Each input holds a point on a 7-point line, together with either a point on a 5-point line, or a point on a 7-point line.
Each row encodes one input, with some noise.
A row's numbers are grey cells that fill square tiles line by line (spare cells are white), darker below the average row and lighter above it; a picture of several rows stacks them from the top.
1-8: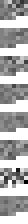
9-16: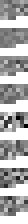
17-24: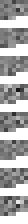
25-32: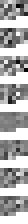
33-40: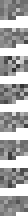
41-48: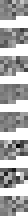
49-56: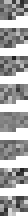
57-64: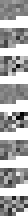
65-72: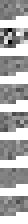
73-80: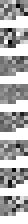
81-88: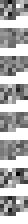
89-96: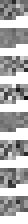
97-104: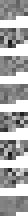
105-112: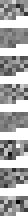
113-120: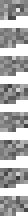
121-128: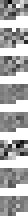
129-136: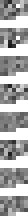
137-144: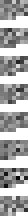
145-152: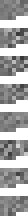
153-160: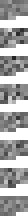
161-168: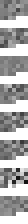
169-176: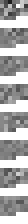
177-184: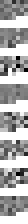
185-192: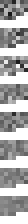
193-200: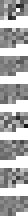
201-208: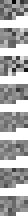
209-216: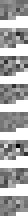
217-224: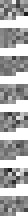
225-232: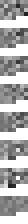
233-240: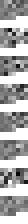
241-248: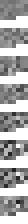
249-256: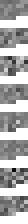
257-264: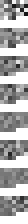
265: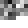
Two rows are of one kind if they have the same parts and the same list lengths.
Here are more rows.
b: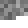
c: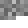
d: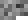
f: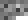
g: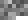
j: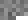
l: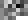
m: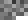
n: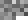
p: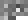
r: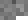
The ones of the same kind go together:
b, f, j, l, m, n, p
c, d, g, r

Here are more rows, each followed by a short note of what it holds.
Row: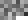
a point on each of two 7-point lines
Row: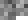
a point on a 5-point line and a point on a 7-point line
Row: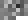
a point on a 5-point line and a point on a 7-point line
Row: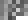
a point on each of two 7-point lines
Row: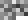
a point on each of two 7-point lines
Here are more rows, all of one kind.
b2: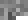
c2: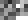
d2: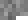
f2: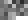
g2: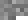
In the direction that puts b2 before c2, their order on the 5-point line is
d2, g2, f2, b2, c2.
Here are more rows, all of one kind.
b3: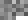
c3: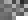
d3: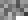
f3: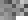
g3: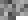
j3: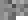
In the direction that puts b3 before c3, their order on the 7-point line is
f3, d3, g3, b3, c3, j3.
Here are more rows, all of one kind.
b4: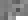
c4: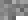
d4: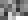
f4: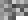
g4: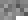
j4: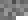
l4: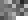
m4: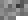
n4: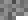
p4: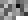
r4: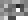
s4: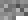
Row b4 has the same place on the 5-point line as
c4, d4 and p4.
